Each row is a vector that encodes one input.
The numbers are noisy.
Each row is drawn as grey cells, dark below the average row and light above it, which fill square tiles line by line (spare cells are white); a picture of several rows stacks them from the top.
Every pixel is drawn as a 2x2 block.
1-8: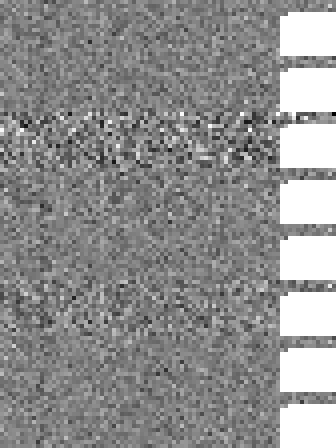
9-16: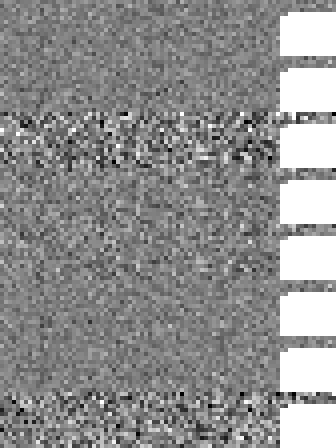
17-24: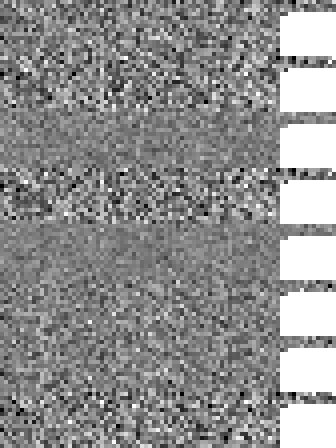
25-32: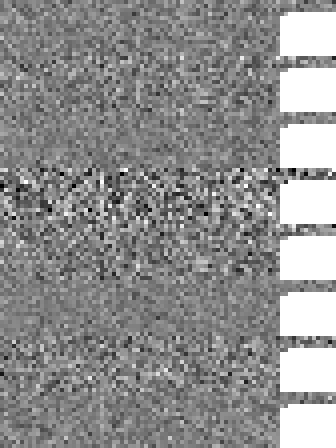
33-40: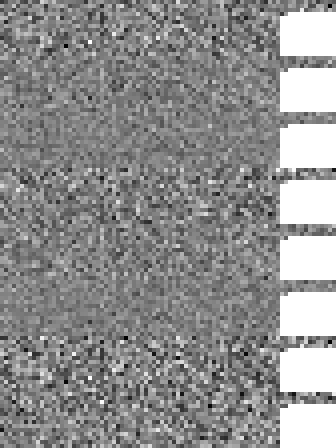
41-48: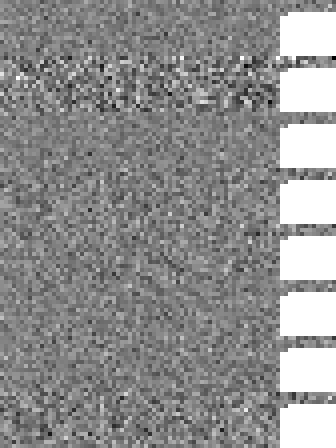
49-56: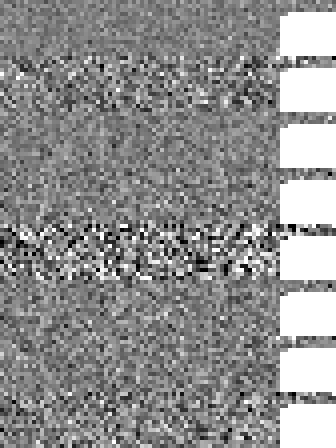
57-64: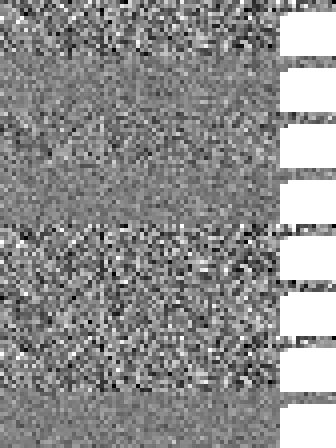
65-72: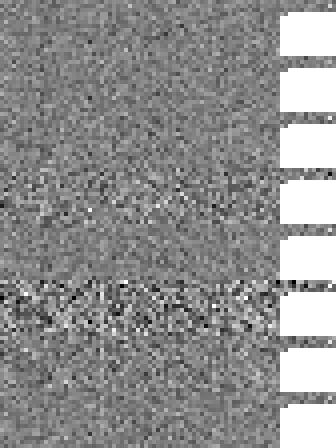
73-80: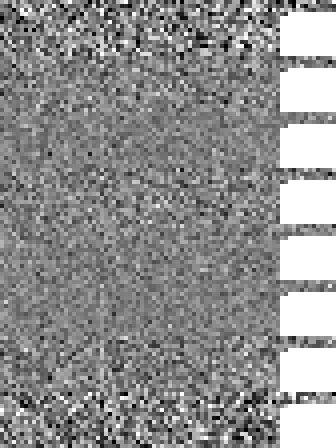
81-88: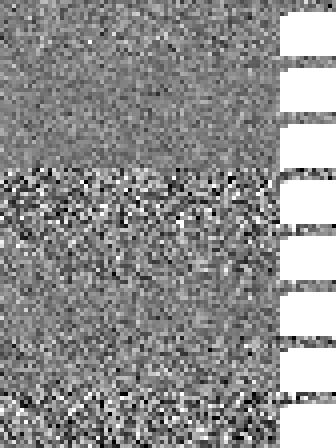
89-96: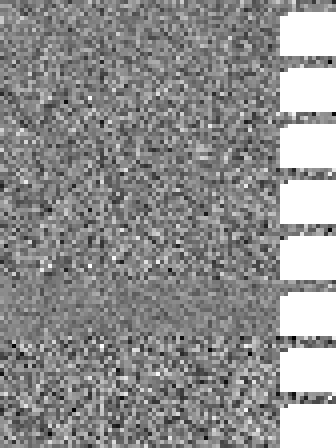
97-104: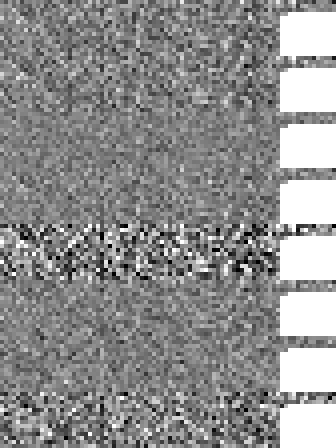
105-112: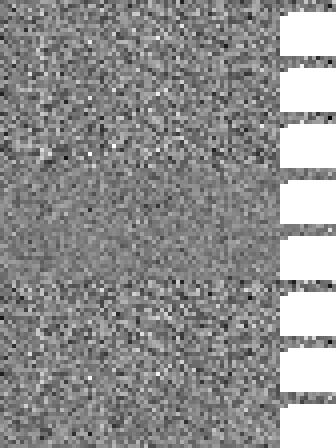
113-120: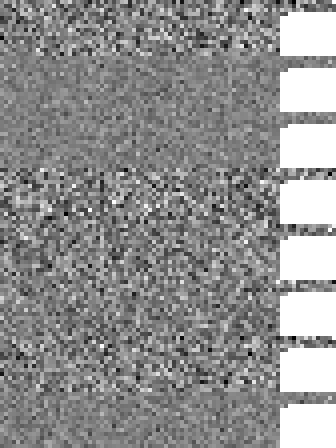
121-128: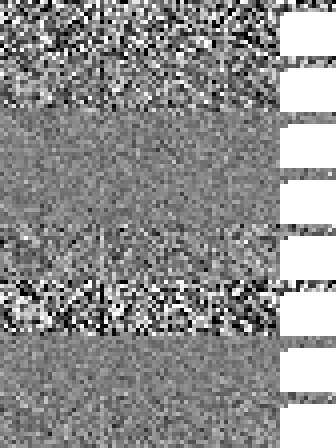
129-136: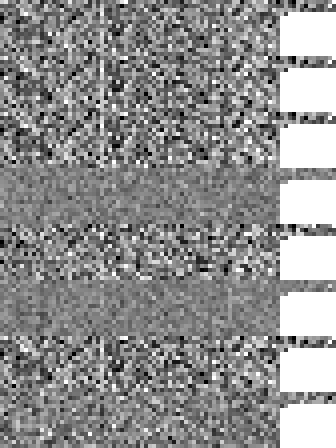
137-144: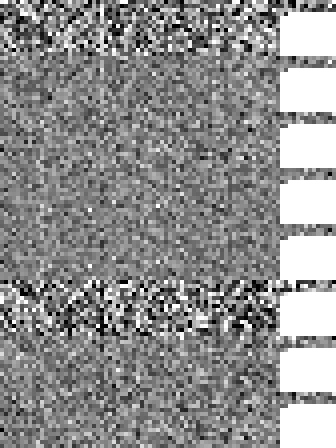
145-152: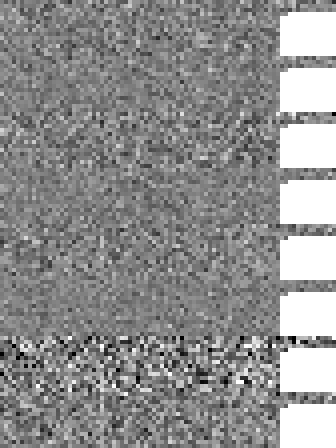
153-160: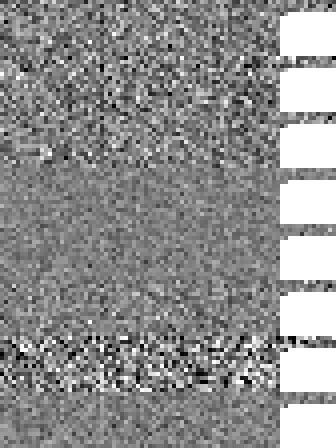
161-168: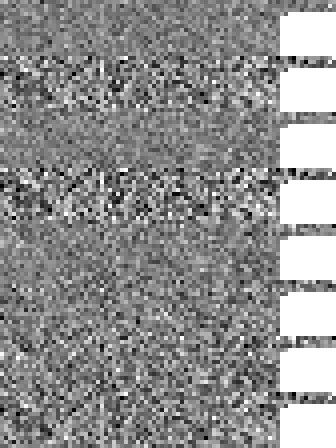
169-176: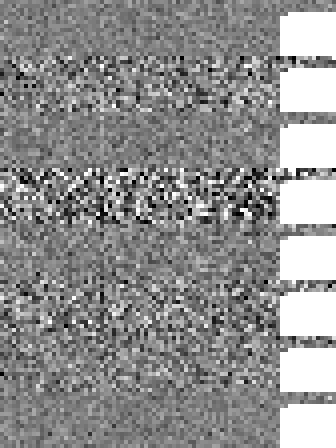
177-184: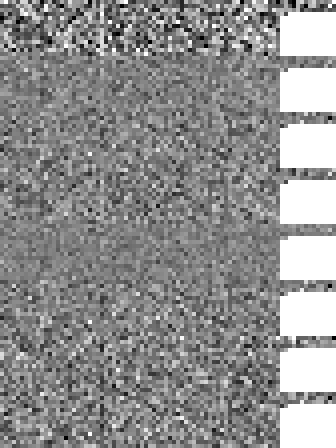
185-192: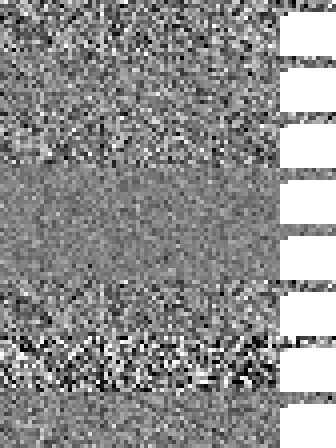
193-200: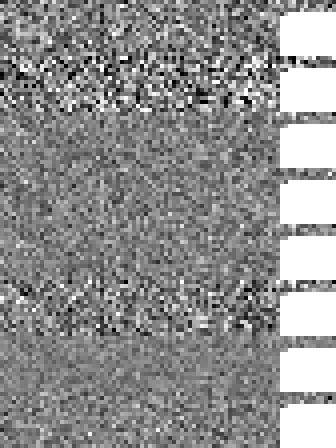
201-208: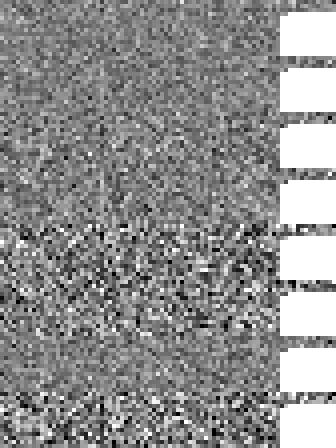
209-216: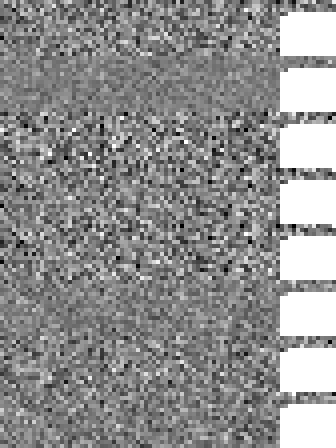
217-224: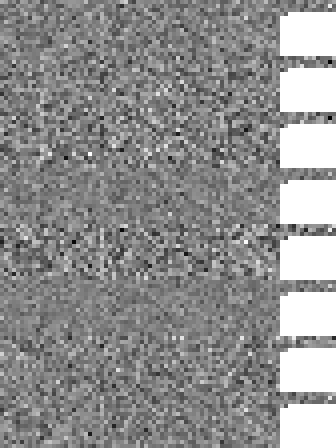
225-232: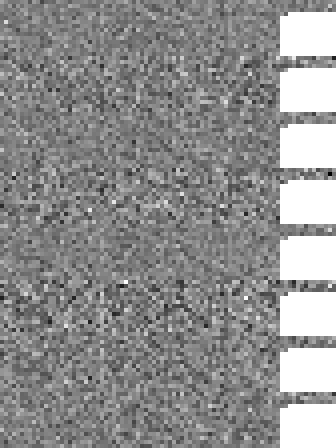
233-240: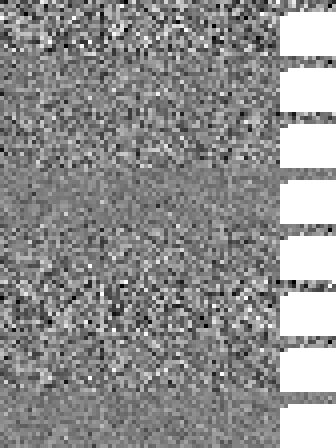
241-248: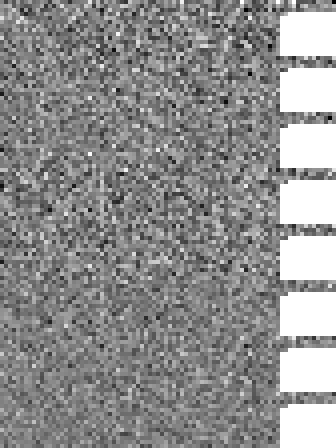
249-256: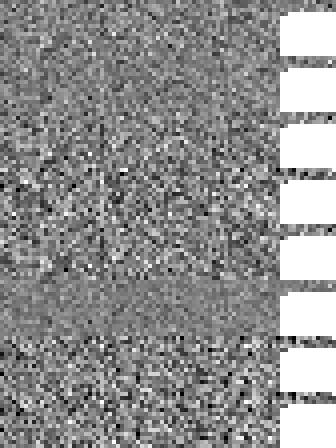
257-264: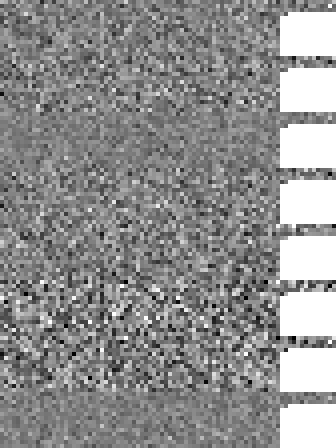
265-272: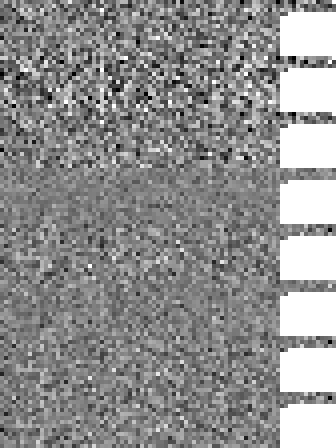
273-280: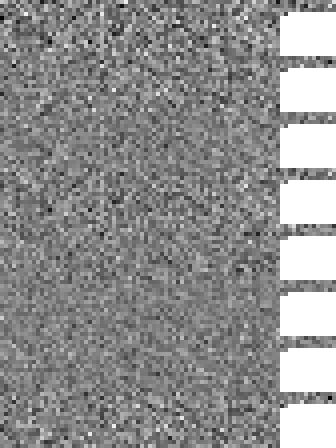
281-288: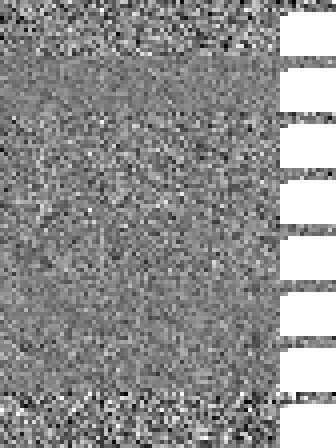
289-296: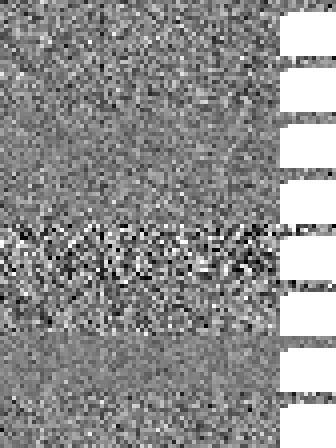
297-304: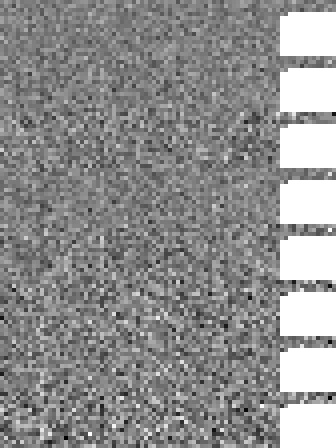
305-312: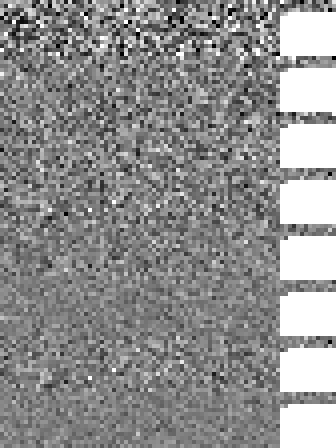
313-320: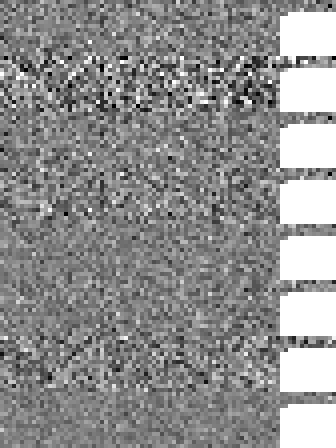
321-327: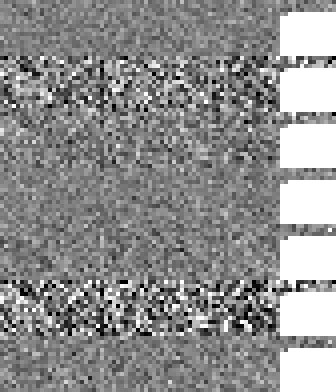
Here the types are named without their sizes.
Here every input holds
either a fixed value, or five labels, or a node of a tree.
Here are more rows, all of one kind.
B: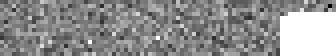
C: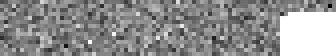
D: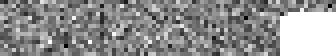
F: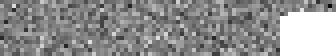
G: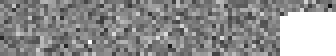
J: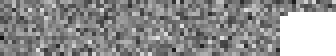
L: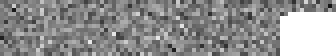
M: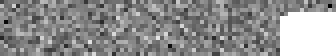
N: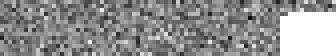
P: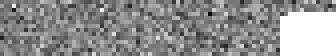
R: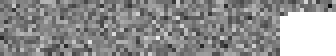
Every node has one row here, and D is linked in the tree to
B, C and F.
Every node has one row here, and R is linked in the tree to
C and G.
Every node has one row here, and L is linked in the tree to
B.
